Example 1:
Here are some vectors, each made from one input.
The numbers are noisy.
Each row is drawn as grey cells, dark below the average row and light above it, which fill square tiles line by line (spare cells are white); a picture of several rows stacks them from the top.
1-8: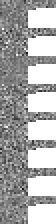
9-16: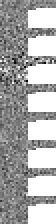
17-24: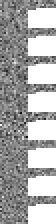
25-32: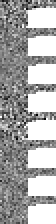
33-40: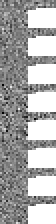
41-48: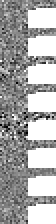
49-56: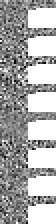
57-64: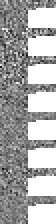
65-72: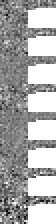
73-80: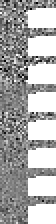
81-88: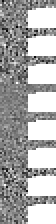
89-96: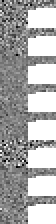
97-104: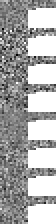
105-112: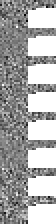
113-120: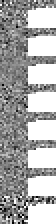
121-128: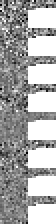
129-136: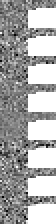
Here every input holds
one of 10 labels, together with either a point on a 5-point line, or three true/false values.
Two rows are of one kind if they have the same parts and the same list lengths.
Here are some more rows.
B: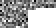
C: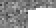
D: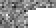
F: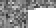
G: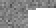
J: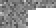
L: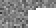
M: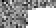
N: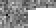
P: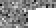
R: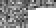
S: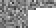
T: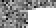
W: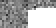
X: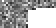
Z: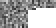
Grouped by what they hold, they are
B, L, N, P, R, S, W
C, D, F, G, J, M, T, X, Z

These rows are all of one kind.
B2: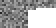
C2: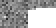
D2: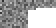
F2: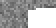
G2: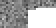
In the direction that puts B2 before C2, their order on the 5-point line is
F2, B2, C2, G2, D2.
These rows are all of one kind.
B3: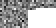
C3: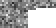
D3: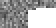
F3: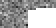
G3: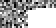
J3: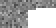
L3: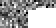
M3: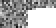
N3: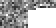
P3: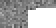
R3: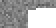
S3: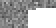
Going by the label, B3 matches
F3, G3 and L3.
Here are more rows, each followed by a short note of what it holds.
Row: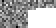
one of 10 labels and a point on a 5-point line
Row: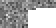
one of 10 labels and three true/false values
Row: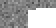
one of 10 labels and three true/false values
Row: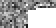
one of 10 labels and a point on a 5-point line
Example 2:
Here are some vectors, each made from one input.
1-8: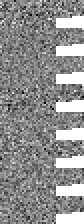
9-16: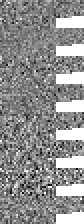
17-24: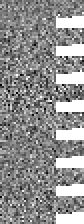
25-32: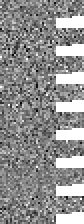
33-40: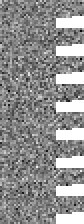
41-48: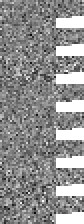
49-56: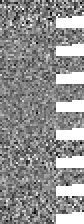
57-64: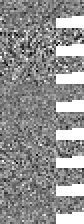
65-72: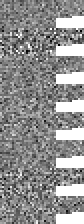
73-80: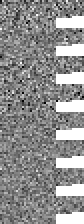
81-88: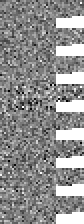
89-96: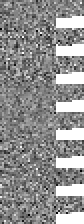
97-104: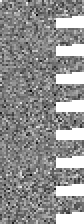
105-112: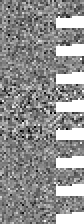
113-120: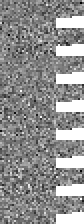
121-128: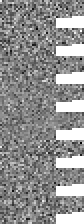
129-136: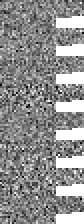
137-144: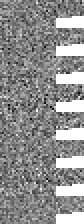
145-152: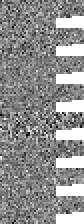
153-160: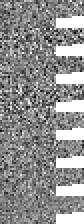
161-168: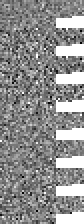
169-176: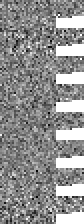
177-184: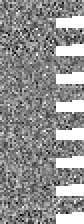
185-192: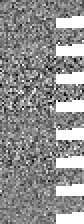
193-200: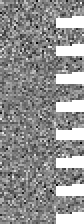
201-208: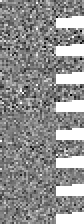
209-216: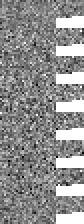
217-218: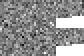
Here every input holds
a node of a 16-node tree, together with either a point on a 13-point line, or a node of a 16-node tree.
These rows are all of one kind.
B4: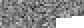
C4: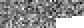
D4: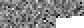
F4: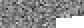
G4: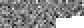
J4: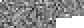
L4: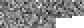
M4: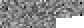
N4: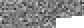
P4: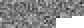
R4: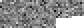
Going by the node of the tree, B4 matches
F4 and N4.
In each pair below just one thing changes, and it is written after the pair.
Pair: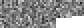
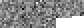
the node of the tree
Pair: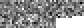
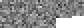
the node of the tree
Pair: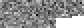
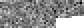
the node of the tree
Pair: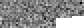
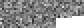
the node of the tree
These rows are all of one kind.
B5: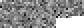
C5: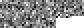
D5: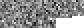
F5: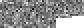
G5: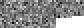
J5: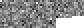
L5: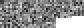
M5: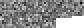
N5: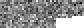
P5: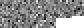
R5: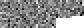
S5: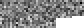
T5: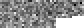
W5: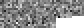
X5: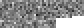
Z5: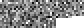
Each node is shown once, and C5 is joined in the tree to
B5 and R5.
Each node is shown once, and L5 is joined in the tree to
W5.
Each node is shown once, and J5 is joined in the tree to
B5 and S5.
